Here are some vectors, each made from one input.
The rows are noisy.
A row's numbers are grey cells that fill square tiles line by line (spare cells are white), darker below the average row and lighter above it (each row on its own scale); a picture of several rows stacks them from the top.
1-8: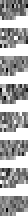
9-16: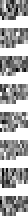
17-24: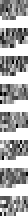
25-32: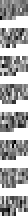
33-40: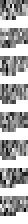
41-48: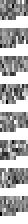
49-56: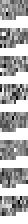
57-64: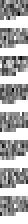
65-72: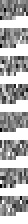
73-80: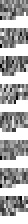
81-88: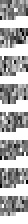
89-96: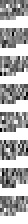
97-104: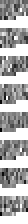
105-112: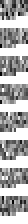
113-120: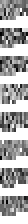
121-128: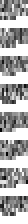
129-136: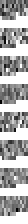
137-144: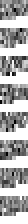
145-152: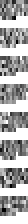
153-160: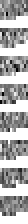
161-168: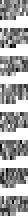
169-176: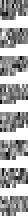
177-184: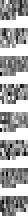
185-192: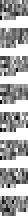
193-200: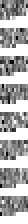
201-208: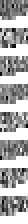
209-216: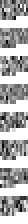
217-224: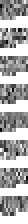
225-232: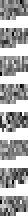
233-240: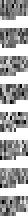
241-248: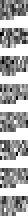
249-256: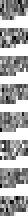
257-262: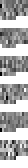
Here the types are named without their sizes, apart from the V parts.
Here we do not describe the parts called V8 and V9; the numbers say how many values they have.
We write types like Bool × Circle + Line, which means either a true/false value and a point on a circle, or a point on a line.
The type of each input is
(Circle + Unit) × Label + (Line + V8) × V9.
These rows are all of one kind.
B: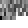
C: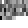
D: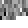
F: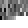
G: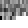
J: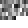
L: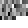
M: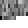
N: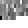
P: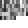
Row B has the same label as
C, F and G.
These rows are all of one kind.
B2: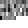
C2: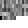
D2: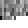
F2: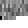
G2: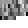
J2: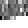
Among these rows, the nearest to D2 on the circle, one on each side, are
B2 and C2.
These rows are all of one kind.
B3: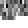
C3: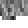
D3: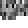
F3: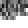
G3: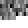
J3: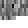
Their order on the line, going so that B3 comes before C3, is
J3, D3, G3, F3, B3, C3.
